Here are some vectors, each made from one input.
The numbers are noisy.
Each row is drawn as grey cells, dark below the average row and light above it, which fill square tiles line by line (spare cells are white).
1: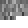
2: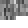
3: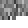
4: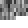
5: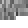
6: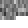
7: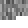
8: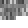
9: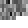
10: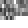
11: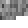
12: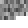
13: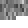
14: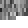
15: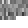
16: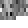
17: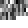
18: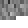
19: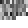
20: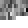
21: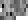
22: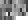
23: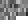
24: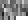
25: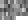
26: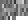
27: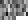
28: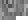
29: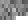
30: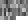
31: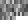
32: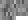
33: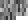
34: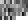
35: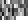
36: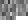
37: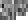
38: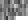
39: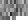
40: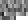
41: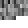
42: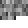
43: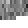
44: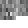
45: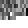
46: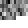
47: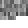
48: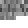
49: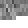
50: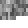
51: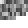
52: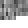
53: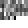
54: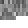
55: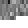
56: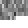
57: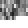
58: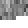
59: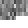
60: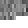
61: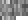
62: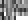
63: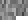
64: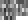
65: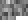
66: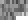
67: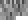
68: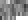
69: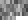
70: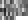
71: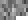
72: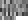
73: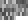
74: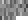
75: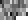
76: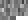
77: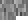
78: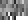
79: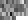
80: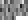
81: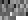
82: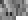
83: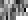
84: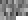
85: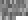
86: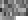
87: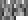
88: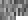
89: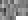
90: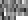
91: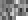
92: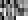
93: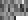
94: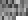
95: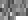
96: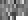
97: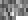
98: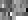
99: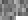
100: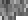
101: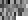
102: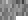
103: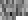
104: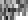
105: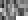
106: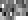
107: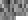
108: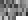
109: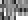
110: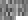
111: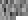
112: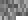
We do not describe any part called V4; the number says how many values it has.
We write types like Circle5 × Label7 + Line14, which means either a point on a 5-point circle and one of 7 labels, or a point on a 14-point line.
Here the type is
Line5 × (Line7 + V4).
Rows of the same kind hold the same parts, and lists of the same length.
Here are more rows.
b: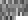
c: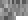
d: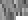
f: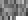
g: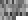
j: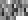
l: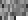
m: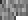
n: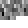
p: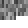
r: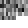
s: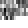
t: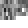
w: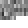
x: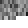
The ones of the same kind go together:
b, c, d, g, l, m, p, s, t, x
f, j, n, r, w

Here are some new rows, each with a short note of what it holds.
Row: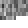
a point on a 5-point line and a point on a 7-point line
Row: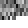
a point on a 5-point line and a value of V4
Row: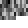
a point on a 5-point line and a value of V4
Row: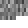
a point on a 5-point line and a point on a 7-point line
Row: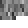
a point on a 5-point line and a value of V4
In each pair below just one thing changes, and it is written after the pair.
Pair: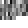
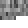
the place on the 7-point line
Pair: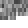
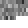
the place on the 7-point line
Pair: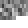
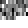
the place on the 5-point line
